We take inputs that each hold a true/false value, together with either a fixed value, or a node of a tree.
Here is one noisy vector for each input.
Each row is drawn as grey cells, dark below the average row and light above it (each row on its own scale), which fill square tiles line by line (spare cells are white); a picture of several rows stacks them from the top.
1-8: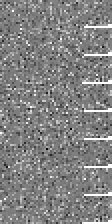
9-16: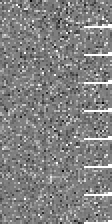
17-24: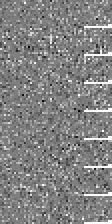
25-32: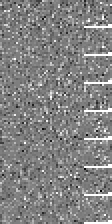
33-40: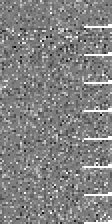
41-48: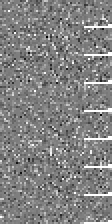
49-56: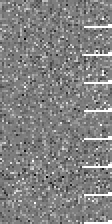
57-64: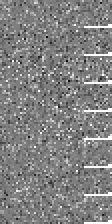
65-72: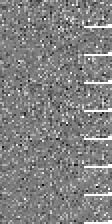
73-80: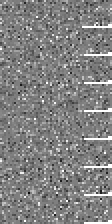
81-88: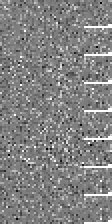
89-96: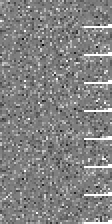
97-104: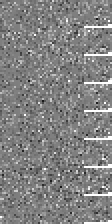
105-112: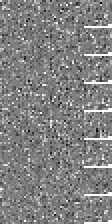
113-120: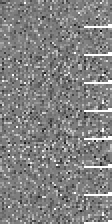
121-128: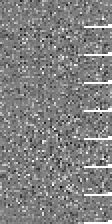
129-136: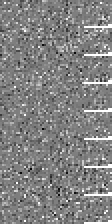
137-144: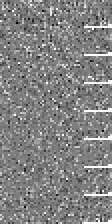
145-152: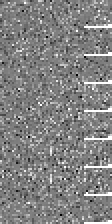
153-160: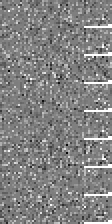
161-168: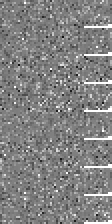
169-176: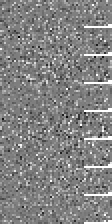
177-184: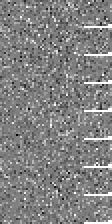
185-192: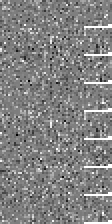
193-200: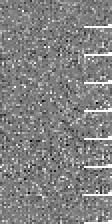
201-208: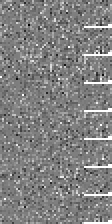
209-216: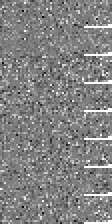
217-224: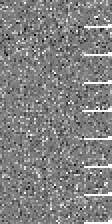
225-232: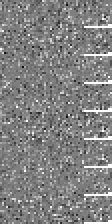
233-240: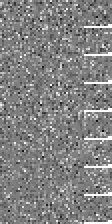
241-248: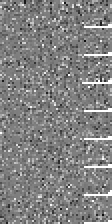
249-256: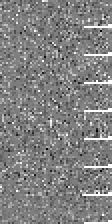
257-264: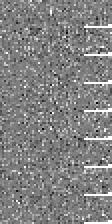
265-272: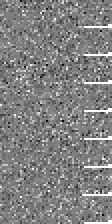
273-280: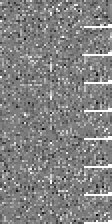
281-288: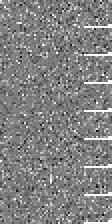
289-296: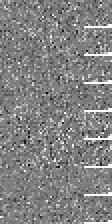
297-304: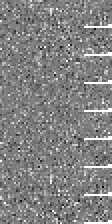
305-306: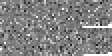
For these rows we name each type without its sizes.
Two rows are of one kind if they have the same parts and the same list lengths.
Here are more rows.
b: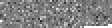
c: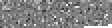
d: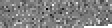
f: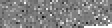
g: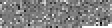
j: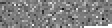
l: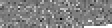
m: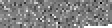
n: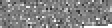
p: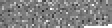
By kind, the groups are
b, d, f, g, j, l, n, p
c, m

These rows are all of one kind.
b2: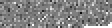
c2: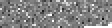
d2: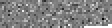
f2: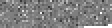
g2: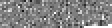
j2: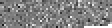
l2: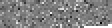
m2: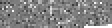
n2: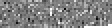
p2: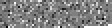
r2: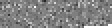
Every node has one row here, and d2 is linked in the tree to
c2, f2, p2 and r2.
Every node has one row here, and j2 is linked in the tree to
b2 and r2.
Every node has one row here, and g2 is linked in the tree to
m2.
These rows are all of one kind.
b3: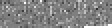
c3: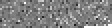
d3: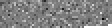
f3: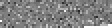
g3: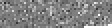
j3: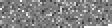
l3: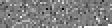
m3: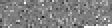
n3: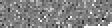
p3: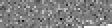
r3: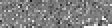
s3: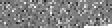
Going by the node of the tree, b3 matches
f3, g3, p3 and s3.
